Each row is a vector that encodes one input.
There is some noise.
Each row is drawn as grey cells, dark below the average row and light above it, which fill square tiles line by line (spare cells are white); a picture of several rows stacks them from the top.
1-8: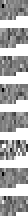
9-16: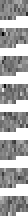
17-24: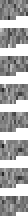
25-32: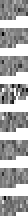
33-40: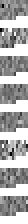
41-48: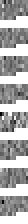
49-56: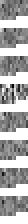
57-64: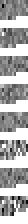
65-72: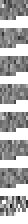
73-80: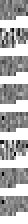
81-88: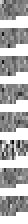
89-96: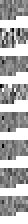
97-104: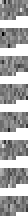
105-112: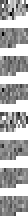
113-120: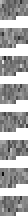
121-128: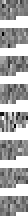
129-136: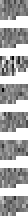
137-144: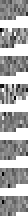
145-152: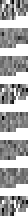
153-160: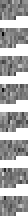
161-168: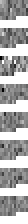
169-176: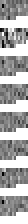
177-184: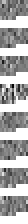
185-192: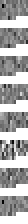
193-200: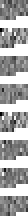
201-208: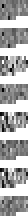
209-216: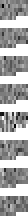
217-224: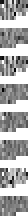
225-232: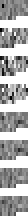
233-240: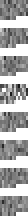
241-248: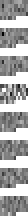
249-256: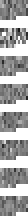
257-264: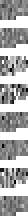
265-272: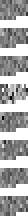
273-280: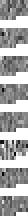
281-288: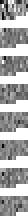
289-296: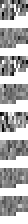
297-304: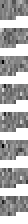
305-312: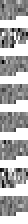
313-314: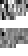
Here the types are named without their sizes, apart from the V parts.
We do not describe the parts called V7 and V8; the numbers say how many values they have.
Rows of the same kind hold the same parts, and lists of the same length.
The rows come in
2 kinds.
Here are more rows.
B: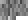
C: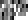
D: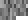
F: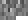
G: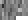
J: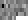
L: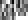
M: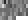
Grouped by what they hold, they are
B, D, F, G, J, M
C, L

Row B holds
a point on each of three lines and a value of V8.
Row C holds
a value of V7.
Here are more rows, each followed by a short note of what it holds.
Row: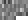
a point on each of three lines and a value of V8
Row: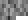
a point on each of three lines and a value of V8
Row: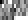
a value of V7
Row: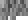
a point on each of three lines and a value of V8
